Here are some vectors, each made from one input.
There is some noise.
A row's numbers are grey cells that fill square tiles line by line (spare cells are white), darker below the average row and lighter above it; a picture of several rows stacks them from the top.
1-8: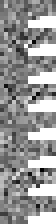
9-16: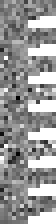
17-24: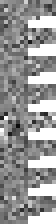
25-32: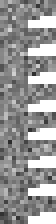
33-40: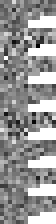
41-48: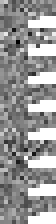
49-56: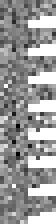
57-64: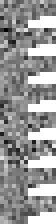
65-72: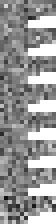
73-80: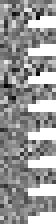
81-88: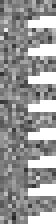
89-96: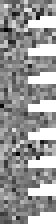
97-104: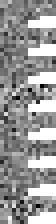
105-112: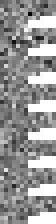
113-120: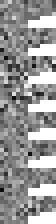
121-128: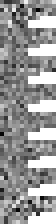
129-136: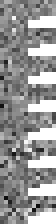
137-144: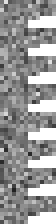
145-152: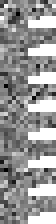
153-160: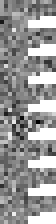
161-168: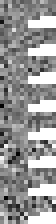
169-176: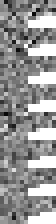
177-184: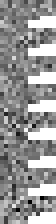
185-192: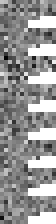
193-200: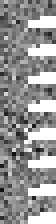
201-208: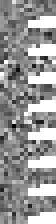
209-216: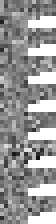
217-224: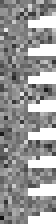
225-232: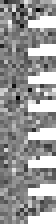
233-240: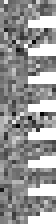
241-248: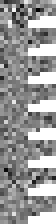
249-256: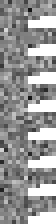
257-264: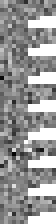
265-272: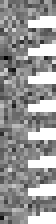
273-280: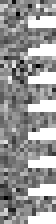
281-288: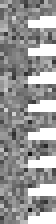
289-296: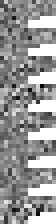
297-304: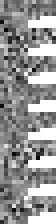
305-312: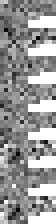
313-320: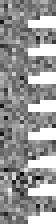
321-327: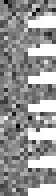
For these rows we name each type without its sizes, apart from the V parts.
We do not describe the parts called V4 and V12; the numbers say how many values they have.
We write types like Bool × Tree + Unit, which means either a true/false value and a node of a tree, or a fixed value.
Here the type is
Bool × (Line + V4) + Circle + V12 × V12.
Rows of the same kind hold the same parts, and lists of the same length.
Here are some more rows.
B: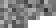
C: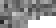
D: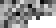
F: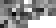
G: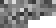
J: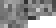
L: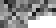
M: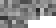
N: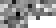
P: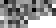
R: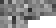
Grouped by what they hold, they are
B, J, R
C
D, F, L, N, P
G, M

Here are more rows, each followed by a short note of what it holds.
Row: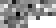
a point on a circle
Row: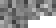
two values of V12
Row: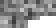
two values of V12
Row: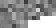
two values of V12
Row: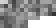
a point on a line and a true/false value
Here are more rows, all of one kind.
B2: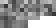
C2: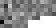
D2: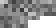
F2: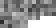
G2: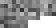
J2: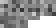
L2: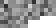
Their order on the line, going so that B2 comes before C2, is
D2, B2, J2, G2, L2, C2, F2.
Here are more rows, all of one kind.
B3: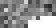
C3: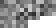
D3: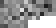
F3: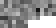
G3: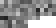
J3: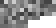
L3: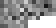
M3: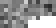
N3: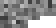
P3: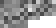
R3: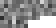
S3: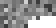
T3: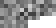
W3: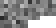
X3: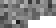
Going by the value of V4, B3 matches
D3, L3, M3 and S3.
